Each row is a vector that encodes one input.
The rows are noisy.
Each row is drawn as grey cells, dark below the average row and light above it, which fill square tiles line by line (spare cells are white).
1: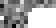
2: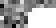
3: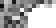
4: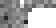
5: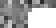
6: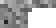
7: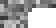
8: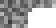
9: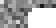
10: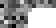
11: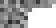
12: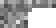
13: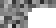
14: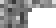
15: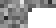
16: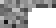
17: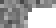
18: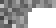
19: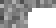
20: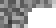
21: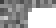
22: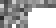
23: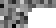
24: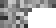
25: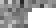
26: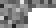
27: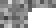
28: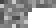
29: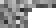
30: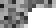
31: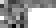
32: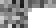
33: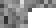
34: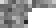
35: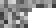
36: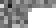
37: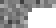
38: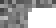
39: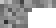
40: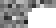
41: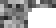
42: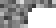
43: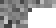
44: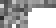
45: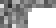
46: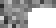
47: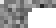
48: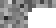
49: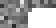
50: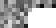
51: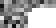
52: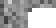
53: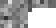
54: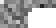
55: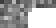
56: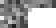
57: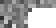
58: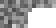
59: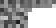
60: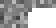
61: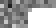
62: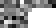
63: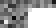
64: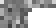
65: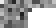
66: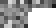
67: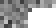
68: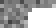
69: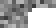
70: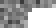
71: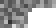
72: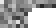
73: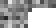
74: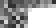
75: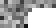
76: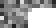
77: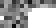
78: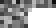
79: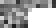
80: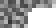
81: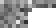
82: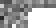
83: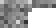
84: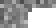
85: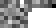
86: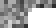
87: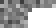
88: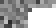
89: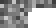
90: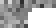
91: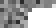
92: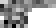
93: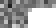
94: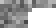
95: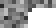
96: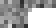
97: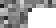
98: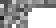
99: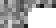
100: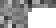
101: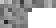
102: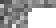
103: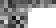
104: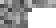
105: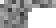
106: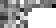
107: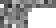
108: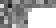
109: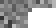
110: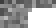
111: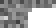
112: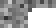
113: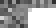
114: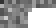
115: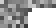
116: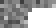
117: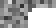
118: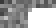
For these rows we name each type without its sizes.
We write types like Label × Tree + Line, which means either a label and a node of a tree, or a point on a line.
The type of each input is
(Bool × Bool × Bool + Unit) × Line.
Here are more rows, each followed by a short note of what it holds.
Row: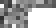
a point on a line
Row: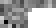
a point on a line and three true/false values
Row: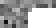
a point on a line and three true/false values
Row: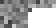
a point on a line
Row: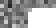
a point on a line
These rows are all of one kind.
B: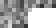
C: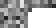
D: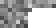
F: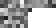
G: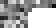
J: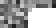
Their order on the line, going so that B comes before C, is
J, B, C, F, D, G.
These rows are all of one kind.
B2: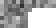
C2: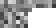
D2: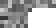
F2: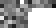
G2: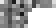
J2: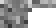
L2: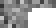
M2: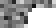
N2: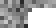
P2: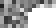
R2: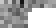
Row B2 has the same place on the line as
G2 and M2.
